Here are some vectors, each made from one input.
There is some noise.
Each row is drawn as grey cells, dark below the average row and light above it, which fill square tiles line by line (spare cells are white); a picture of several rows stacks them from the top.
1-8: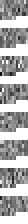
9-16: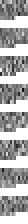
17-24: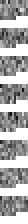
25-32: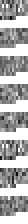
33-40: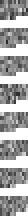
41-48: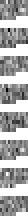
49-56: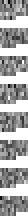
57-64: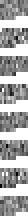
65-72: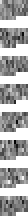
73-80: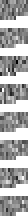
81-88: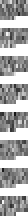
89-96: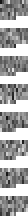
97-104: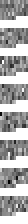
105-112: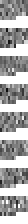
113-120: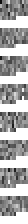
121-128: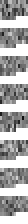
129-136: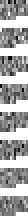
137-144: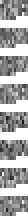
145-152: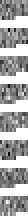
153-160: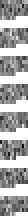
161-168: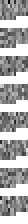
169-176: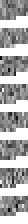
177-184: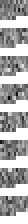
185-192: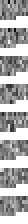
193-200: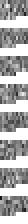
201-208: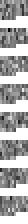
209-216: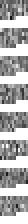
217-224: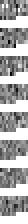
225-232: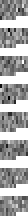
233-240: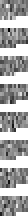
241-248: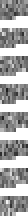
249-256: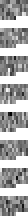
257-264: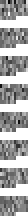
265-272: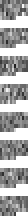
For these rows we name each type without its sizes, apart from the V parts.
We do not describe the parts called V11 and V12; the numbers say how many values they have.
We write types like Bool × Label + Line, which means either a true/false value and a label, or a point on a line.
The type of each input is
(Circle + Unit) × V12 + Tree × V11.
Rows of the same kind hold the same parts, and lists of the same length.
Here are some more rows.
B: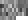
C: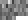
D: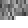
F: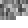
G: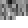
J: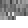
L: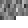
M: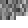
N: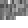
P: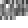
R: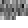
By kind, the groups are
B, F
C, D, J, L, M, N, R
G, P

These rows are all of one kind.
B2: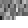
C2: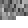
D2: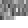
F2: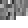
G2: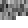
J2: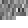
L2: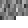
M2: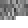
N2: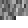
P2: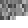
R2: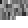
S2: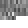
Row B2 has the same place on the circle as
C2, L2 and N2.
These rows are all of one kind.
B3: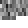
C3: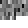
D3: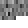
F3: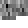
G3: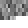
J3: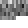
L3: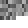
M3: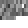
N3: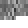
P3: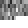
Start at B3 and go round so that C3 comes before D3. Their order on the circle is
B3, C3, L3, G3, M3, P3, N3, J3, D3, F3.
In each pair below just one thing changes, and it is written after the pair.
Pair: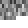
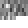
the value of V11
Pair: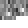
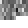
the value of V11
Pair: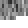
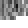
the node of the tree
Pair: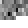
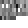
the value of V11
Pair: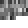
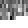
the node of the tree
